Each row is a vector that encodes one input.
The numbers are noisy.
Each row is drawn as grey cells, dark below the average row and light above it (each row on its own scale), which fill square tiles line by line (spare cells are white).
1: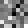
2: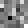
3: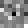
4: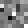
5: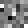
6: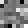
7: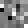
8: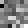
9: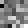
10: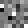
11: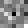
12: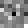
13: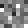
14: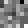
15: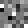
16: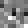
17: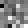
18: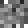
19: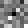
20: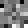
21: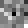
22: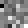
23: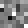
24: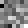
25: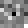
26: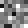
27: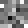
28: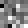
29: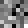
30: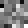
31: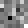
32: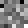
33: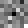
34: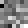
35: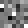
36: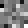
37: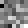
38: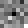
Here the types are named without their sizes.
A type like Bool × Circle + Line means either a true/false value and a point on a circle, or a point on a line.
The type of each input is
Bool × Line × Line.
